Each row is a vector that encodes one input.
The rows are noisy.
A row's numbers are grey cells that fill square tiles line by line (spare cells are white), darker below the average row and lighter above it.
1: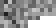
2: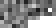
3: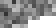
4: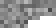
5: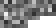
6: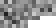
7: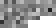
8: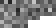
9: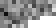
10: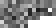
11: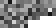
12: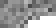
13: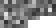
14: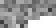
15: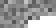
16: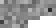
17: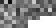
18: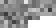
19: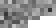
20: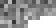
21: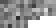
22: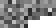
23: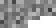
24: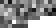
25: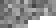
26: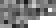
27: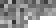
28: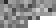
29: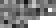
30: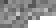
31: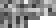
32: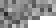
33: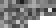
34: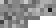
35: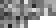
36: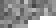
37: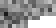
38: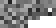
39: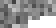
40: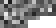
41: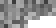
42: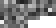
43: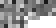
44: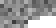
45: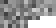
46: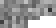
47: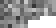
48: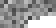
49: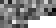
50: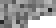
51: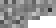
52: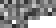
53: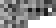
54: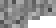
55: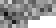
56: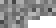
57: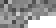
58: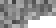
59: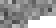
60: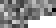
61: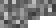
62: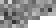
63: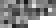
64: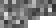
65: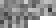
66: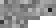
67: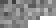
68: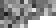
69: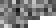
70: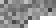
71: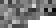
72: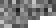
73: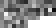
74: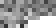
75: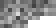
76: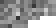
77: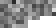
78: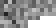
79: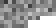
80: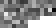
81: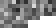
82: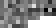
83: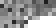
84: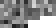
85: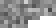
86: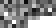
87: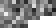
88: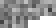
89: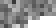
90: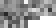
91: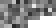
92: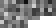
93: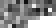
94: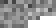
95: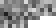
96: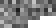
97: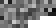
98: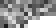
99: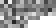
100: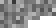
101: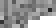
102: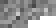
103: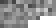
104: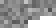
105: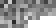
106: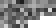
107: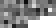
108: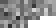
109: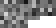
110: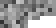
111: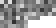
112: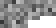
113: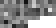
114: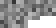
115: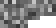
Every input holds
either one of 8 labels, or a point on an 8-point line.
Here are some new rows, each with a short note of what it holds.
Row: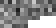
one of 8 labels
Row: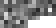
one of 8 labels
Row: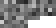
one of 8 labels
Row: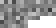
a point on an 8-point line
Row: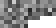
one of 8 labels
